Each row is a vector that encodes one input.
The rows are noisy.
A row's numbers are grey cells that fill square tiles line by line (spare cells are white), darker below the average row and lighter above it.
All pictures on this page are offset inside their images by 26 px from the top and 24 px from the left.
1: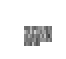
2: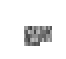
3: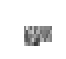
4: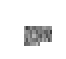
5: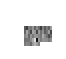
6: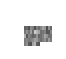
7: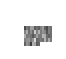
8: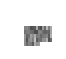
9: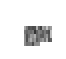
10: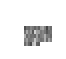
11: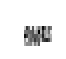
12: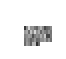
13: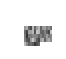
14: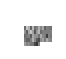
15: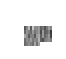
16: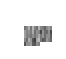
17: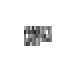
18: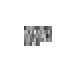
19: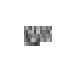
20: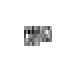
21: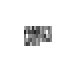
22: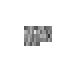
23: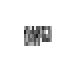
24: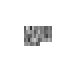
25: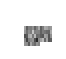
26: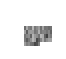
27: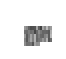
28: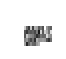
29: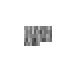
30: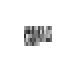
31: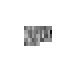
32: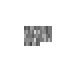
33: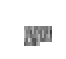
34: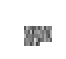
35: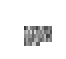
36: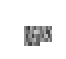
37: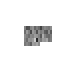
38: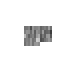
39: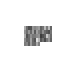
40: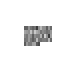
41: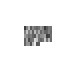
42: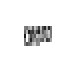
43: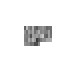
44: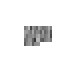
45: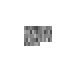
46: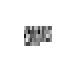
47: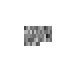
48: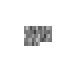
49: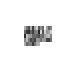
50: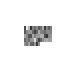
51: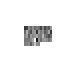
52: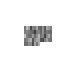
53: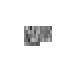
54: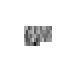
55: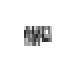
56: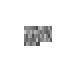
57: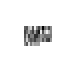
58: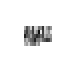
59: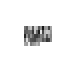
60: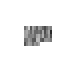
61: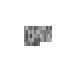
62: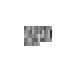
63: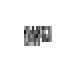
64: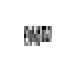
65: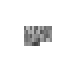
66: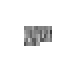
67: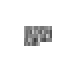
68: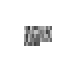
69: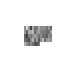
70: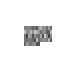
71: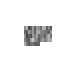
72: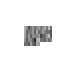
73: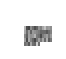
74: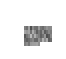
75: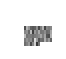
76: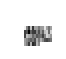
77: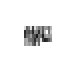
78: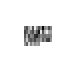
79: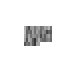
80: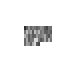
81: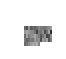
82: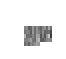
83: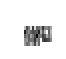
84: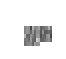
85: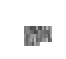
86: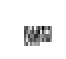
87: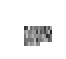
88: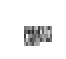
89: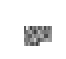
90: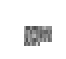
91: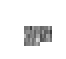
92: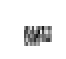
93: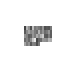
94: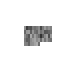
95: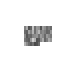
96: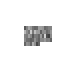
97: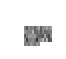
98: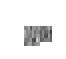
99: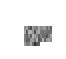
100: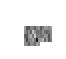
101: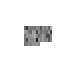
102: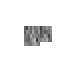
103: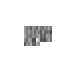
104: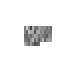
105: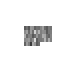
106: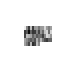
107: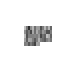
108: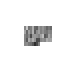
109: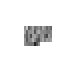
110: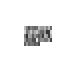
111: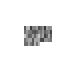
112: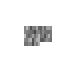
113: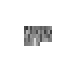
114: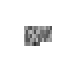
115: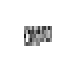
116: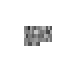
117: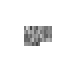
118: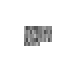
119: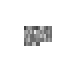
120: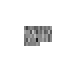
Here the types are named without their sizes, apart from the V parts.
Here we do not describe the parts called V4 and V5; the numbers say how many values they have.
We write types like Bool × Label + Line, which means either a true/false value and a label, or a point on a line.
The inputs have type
Bool × V5 + List(Circle) × V4.
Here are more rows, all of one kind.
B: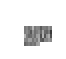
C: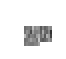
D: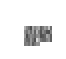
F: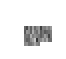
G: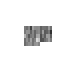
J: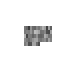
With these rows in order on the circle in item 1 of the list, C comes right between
B and F.
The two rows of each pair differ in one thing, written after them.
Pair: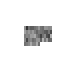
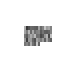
the place on the circle in item 2 of the list
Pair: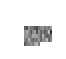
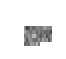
the place on the circle in item 2 of the list
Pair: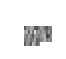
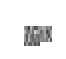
the place on the circle in item 2 of the list
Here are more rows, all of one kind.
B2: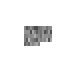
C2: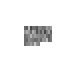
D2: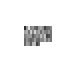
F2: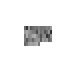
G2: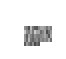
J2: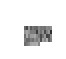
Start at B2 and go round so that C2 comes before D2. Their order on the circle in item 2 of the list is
B2, C2, D2, J2, F2, G2.
